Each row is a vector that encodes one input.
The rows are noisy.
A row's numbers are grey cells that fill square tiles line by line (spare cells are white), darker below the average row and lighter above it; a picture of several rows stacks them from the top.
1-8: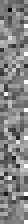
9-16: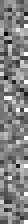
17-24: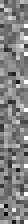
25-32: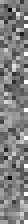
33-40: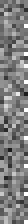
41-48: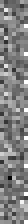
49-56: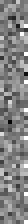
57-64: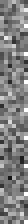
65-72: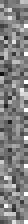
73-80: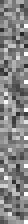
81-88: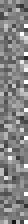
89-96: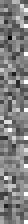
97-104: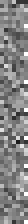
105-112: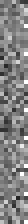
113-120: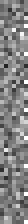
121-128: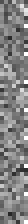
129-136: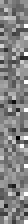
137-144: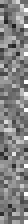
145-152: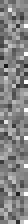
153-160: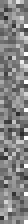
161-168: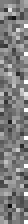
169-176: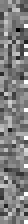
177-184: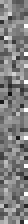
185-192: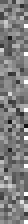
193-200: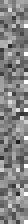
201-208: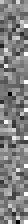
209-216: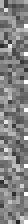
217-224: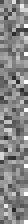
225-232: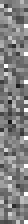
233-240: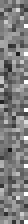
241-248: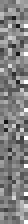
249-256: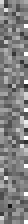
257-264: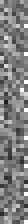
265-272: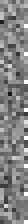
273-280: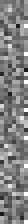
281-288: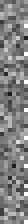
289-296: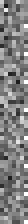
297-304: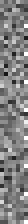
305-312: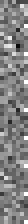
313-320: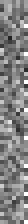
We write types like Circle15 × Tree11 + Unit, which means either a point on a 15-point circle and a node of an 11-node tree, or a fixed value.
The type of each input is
Bool × Label5.
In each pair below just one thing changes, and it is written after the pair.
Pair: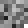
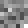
the label
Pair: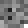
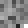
the label
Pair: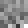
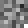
the label
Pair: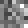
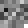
the label
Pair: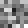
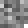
the true/false value
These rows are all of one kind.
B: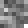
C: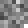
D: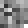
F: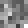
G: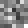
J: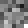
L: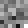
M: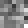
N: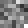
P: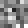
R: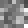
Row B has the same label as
D, G and P.
